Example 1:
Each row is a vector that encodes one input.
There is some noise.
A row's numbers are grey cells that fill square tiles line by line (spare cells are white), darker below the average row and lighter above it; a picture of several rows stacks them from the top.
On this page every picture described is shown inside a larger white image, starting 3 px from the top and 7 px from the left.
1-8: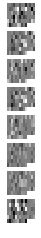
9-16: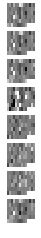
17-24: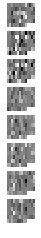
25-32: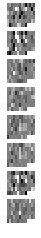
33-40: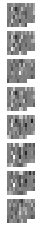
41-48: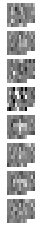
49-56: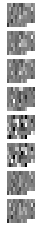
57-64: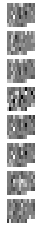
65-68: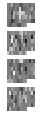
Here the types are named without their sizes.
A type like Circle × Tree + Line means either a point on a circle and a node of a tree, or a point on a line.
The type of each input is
Bool × Line.
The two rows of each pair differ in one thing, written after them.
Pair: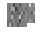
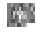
the place on the line
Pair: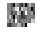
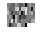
the place on the line
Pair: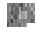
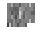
the place on the line
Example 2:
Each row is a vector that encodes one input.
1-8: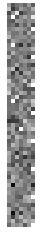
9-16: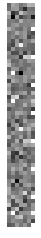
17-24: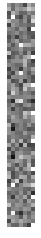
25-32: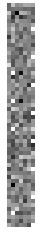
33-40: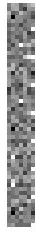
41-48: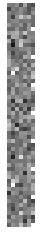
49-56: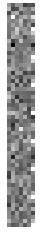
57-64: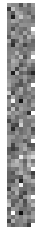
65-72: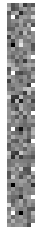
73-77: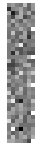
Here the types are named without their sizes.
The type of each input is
(Bool × Bool × Bool + Unit) × Line.
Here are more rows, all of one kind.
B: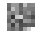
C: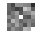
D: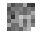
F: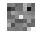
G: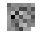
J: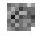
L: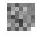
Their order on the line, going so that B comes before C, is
G, J, L, B, F, D, C.
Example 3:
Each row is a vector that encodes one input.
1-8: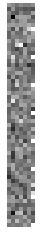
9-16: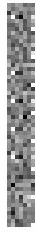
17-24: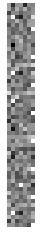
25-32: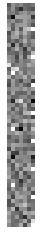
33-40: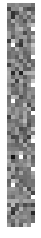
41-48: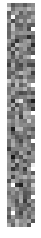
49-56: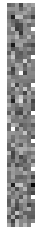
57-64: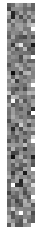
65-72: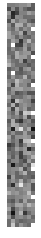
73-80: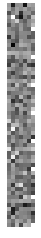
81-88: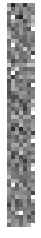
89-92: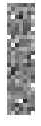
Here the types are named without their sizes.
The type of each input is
(Bool × Bool × Bool + Unit) × Circle.
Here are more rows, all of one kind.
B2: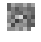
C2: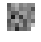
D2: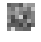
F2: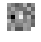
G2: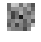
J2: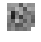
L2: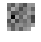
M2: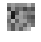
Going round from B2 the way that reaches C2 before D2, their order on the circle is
B2, M2, L2, C2, G2, J2, D2, F2.
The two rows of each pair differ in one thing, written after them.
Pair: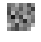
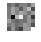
the place on the circle
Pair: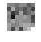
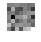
one of the three true/false values
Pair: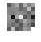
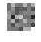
the place on the circle
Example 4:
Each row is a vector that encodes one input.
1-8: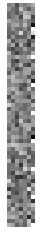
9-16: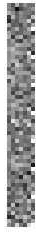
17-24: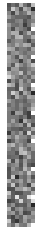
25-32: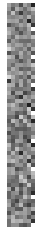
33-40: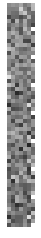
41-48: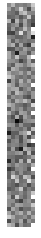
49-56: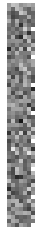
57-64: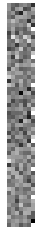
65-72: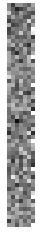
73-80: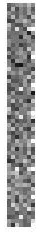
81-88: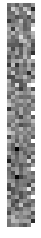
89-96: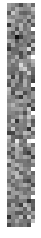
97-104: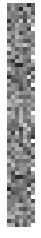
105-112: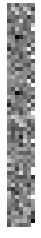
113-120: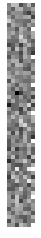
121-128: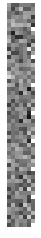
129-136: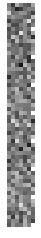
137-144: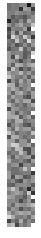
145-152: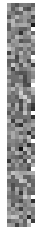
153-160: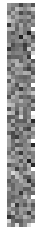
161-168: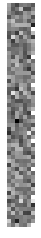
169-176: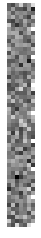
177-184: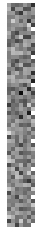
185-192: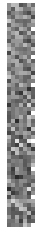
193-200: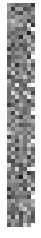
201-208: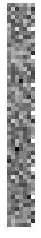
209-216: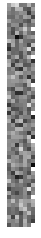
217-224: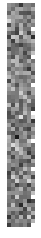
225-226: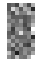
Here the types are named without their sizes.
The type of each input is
Bool × Bool × Bool + Circle.
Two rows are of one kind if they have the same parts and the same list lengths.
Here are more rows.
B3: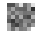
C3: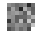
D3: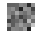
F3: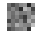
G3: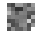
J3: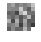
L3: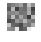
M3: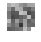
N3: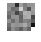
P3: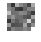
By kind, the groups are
B3, C3, D3, F3, G3, L3, P3
J3, M3, N3

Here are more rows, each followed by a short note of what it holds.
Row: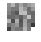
a point on a circle
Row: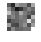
three true/false values
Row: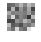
three true/false values
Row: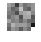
a point on a circle
